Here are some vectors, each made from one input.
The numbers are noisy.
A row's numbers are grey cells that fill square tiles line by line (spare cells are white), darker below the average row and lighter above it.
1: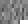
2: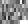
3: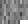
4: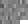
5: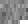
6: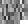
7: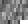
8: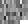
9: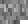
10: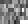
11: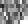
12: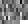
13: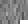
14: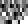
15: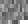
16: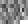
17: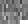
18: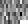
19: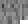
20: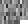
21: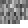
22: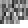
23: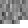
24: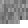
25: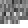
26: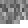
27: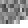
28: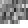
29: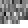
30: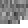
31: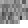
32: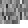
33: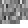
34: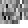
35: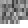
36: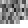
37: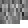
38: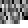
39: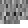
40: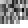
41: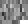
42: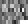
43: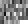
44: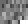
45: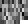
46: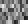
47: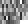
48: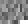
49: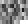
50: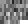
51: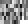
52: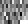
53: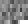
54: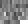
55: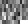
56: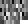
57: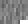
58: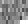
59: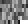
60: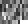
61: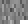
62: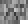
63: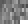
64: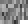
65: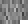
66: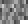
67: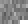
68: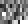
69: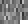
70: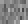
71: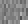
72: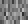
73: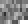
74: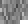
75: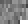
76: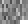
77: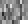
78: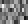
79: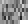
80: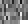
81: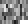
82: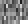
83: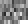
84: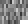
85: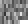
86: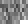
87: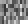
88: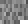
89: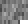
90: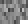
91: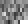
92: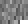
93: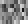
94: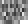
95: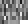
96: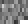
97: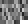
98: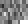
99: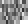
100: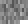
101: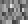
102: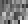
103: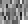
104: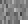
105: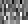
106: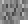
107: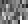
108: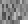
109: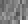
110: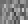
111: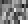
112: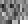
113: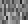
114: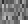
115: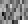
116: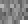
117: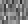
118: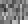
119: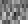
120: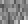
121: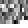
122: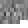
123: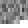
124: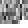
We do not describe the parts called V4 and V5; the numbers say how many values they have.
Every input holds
a true/false value and a value of V5, together with either a point on a 6-point circle, or a value of V4.
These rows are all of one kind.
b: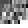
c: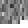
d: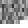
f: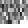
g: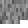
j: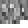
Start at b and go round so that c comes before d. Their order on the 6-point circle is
b, c, d, j, g, f.
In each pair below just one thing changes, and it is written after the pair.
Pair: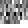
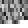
the value of V5
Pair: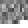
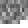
the true/false value
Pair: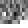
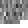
the value of V5
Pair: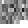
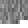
the value of V5
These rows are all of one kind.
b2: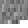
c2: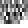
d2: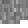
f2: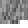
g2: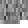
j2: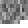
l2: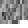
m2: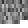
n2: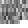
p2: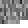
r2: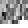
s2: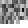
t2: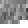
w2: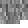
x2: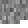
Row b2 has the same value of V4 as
f2, l2, m2 and w2.
